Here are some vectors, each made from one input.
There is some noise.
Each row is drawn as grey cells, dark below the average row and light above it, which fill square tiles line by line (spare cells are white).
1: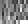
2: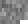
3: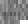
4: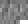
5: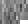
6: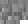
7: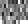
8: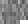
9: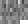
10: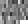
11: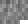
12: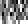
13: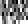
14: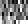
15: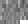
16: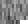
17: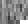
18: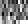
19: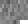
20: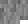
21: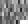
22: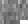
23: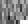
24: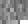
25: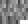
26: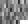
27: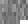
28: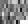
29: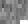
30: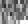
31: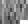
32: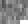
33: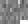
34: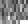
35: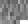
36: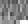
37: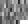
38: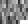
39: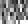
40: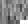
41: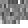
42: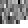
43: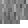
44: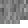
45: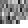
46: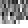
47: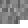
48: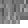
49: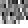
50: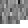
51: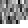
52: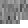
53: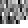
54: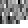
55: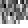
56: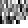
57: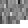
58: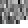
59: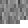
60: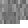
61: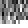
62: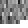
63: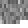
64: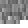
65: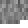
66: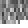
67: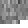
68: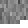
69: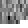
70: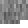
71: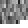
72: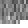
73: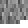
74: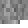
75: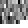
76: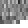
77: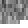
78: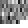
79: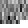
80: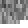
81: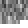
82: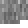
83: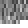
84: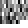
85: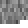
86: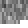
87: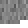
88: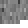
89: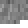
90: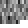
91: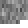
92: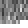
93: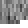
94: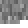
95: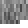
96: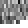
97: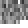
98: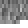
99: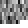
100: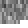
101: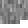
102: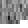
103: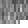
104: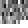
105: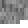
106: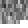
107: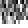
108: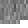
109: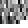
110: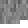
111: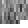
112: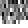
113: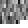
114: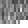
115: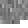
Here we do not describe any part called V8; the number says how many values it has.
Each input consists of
one of 4 labels and a value of V8, together with either a fixed value, or four true/false values.
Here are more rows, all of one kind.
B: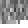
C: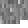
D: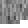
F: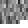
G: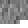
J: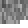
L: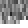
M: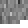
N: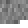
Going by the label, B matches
D, F and L.
